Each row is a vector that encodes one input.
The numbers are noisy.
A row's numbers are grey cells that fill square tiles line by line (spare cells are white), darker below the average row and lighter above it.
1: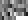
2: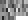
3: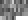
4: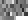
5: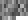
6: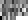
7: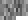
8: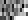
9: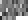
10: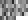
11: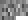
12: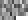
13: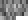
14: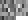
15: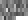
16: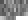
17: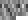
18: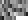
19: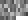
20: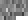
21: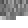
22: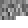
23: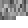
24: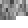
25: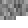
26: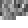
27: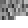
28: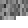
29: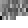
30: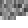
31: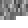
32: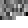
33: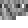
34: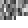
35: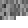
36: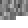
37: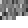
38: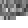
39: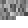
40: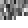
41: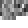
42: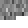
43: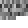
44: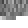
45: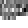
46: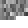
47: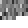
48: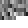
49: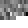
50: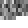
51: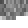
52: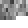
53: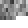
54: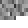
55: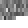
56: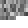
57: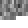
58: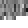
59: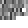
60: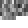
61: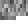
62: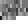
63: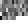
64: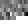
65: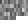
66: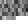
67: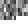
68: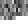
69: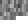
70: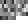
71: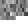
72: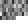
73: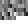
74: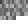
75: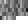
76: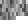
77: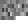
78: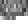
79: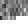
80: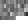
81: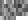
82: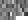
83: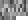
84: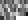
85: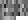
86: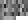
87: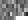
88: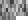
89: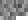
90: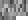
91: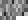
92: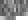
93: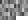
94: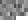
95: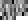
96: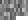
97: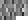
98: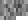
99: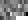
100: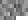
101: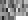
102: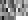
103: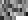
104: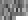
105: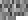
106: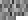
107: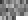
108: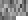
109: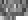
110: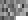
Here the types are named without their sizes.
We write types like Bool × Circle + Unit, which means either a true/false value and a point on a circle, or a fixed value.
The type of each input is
List(Line) + Tree.
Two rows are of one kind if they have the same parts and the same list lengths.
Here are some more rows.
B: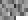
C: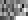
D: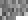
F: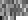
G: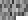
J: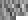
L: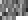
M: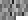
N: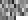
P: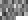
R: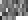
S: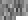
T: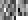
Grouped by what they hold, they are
B, D, F, J, N, S
C
G, L, M, P, R
T

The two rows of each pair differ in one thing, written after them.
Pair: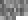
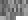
the place on the line in item 2 of the list
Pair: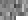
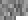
the place on the line in item 2 of the list
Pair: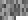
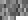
the place on the line in item 2 of the list
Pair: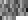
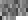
the place on the line in item 2 of the list
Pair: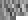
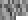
the place on the line in item 2 of the list
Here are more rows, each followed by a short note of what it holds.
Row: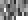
the empty list
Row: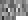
a node of a tree
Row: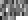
a list of one item
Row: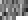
a list of one item
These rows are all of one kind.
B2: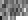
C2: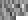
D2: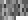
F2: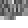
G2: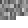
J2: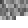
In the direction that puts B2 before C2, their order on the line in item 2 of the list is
F2, B2, J2, D2, G2, C2.
